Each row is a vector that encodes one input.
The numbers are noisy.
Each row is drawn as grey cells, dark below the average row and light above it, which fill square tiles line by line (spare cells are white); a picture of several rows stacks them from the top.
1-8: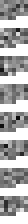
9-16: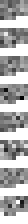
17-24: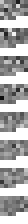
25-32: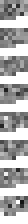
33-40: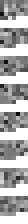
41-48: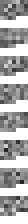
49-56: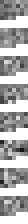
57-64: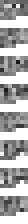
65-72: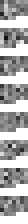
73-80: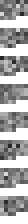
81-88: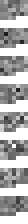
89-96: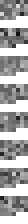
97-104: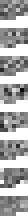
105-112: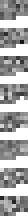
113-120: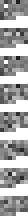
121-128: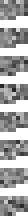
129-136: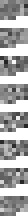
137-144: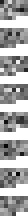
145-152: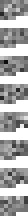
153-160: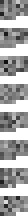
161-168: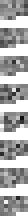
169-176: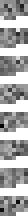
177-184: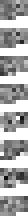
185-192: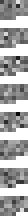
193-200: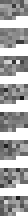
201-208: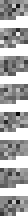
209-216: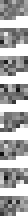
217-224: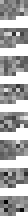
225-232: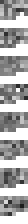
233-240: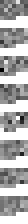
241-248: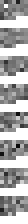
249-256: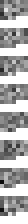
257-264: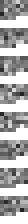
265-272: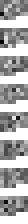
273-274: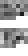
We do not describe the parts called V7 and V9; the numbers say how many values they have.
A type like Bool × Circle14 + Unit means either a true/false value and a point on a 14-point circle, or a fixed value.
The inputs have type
(Bool × Bool × Bool × Bool + Unit) × Circle5 × Circle5 + V7 × V9.
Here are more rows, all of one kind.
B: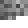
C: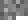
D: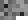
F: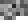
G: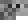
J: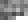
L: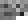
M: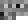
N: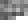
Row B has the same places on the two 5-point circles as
J, L and N.
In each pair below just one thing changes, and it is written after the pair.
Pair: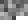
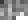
the value of V7
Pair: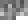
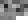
the value of V9
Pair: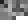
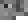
the value of V7
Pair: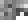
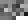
the value of V9
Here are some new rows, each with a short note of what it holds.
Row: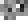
a value of V7 and a value of V9
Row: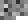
a point on each of two 5-point circles
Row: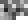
a value of V7 and a value of V9
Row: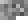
a point on each of two 5-point circles and four true/false values
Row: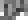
a value of V7 and a value of V9
